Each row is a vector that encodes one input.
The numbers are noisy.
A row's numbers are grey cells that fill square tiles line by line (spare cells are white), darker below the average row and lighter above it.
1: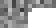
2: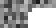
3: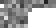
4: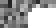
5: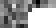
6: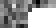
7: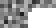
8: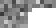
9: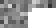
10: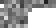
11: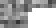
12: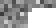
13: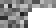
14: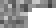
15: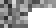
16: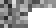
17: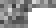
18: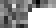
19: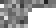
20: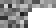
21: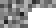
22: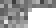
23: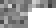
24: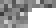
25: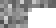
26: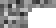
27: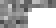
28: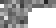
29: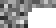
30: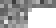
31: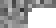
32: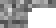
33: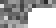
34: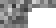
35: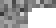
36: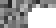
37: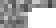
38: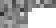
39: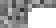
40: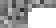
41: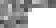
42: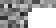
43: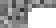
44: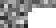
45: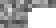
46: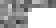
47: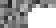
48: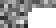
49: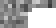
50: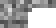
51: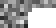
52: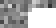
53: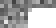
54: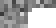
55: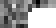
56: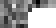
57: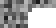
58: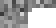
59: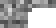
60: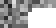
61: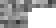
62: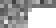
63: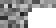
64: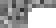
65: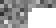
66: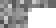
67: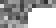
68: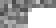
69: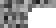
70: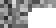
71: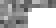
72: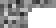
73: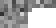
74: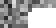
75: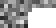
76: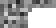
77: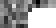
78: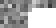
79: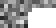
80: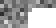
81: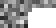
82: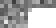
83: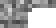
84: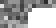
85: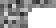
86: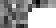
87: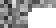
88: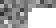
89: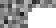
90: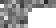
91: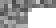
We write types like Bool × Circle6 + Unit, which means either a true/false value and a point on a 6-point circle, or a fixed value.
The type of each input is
Bool × (Tree7 + Unit) + Tree8.
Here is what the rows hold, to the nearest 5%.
About 40% of them hold a node of an 8-node tree. The rest hold a true/false value, together with either a fixed value, or a node of a 7-node tree.
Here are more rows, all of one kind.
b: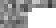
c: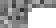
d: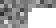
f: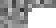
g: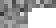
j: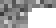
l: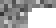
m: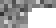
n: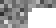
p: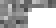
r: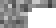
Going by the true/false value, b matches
p and r.
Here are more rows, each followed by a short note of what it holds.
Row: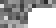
a true/false value
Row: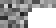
a node of an 8-node tree
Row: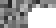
a node of an 8-node tree
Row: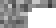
a node of a 7-node tree and a true/false value
